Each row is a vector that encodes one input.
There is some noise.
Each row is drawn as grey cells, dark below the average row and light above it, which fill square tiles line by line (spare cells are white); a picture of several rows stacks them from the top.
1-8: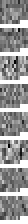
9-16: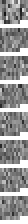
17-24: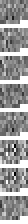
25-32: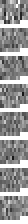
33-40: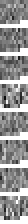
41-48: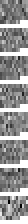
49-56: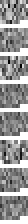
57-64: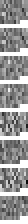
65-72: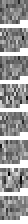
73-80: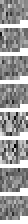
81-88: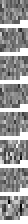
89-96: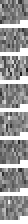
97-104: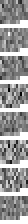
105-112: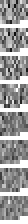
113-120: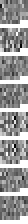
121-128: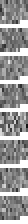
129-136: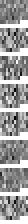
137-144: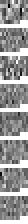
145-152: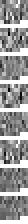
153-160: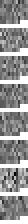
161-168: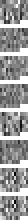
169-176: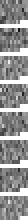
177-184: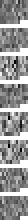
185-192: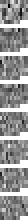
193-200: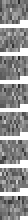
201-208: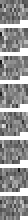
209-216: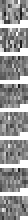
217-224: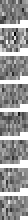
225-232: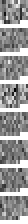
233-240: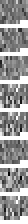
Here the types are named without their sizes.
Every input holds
either a point on a circle, or four true/false values.
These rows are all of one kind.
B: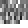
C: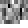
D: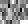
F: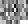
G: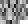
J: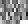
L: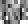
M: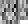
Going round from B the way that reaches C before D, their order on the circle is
B, L, C, D, G, M, F, J.
